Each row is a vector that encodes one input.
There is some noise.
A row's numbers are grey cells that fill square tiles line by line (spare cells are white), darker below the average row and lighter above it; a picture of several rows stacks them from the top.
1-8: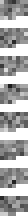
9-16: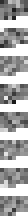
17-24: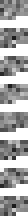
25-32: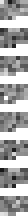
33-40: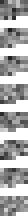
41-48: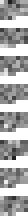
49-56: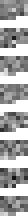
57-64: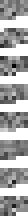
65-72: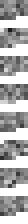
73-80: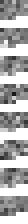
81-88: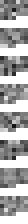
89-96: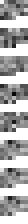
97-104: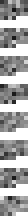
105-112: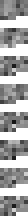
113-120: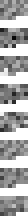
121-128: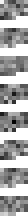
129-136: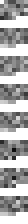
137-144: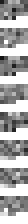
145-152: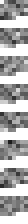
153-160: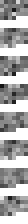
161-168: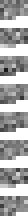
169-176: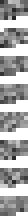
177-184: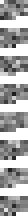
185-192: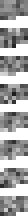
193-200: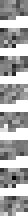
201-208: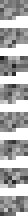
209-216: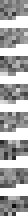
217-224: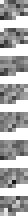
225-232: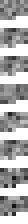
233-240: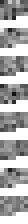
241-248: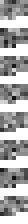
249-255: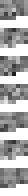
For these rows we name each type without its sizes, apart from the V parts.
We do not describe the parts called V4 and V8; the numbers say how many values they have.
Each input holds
a value of V4, together with either a fixed value, or a node of a tree, a true/false value and a value of V8.
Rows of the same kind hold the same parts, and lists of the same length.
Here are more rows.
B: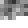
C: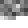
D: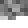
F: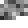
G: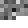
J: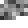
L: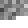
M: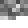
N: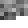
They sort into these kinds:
B, F, G, J
C, D, L, M, N

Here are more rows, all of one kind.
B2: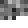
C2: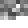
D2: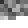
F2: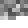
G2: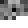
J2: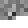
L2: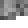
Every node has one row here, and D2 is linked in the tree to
J2 and L2.
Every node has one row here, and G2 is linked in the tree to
B2.
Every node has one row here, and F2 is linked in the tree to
C2 and L2.
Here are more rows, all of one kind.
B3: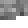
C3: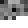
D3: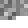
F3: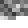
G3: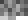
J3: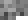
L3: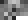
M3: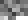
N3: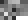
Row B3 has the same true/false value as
D3, F3 and J3.
